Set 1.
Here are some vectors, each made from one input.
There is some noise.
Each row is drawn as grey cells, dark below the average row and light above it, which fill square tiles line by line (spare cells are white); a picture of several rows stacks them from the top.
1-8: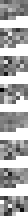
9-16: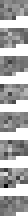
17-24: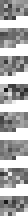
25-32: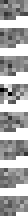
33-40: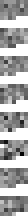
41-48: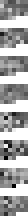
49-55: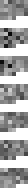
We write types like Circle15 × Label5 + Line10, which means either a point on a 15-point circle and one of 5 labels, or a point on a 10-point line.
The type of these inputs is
Bool × Bool × Bool × Tree7.
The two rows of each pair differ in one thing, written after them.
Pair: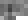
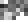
the node of the tree
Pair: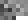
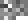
the node of the tree
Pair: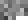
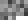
the node of the tree
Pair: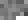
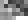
one of the three true/false values
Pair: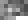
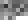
the node of the tree
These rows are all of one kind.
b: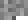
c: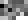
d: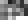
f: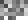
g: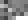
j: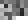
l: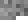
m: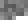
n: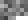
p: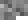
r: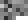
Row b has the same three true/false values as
f and n.
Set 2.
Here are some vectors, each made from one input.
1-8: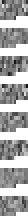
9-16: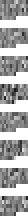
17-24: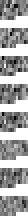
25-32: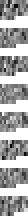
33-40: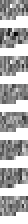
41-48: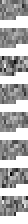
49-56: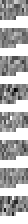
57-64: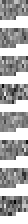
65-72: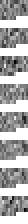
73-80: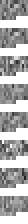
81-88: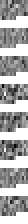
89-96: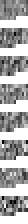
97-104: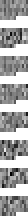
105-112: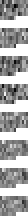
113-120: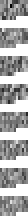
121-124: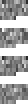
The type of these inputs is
Line4 + Line10.
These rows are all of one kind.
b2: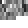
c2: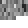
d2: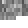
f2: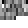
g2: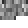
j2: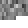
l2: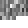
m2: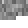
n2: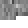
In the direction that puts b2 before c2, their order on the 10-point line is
f2, g2, l2, n2, m2, d2, j2, b2, c2.
